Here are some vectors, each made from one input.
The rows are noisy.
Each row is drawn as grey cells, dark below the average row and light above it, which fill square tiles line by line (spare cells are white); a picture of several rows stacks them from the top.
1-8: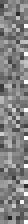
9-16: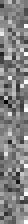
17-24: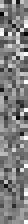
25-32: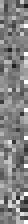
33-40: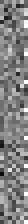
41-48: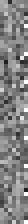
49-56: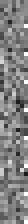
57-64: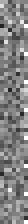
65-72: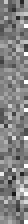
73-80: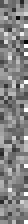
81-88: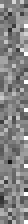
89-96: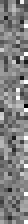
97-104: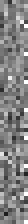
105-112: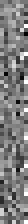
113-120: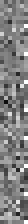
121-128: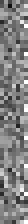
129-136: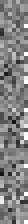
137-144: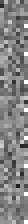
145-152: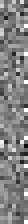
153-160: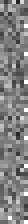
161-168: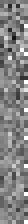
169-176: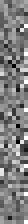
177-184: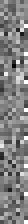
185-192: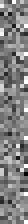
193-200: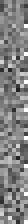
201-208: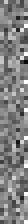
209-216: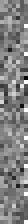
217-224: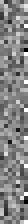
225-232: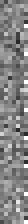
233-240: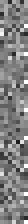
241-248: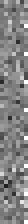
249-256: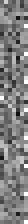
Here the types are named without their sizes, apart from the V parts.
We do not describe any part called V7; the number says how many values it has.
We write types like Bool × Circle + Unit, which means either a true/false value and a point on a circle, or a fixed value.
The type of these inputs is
Circle + Line × List(V7).
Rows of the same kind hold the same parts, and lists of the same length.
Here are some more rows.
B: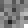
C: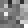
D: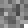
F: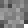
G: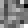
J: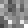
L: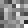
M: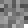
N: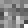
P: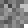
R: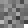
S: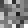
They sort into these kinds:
B, D, M, N, S
C, F, J, L, P
G
R

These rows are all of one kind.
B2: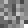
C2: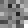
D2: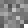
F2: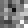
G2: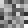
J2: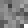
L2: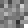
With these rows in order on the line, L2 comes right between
D2 and G2.
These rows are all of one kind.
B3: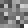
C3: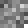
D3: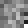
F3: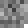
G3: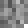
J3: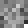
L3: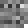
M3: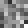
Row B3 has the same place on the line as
D3 and G3.
